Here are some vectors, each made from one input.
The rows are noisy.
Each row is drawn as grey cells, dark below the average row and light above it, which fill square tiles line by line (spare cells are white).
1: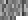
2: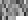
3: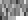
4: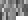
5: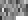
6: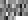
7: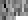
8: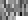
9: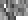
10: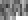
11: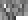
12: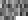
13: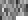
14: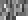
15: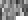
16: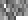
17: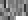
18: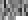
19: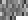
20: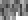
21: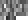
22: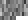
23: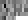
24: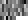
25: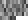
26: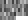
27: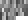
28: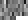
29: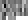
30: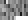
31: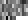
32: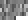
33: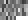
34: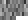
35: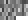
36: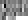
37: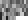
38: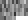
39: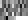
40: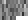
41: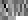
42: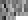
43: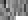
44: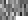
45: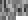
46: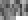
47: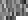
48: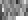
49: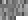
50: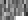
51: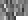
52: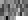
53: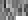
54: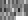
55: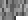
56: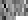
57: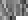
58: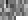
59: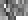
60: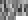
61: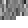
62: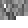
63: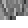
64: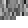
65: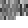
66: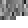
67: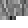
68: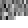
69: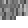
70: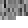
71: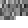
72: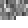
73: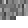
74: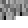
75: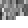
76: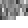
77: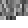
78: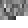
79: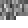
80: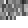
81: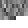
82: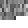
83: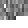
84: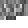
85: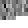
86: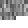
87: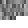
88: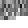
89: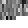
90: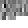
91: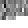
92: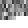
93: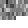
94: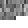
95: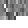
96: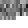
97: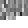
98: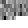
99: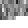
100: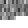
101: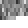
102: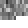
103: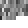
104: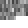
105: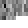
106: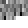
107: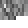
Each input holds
a point on a 9-point circle, together with either a point on a 6-point line, or a point on an 8-point line.
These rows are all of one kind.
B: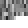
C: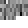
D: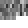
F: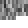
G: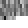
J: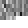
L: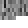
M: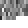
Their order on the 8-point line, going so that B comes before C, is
M, B, F, L, J, C, G, D.
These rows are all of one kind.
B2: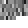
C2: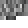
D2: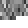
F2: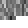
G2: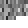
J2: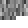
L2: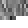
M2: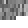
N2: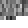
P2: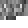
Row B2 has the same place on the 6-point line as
D2 and J2.
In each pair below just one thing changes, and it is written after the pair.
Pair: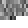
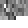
the place on the 6-point line
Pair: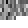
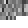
the place on the 6-point line
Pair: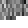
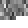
the place on the 9-point circle
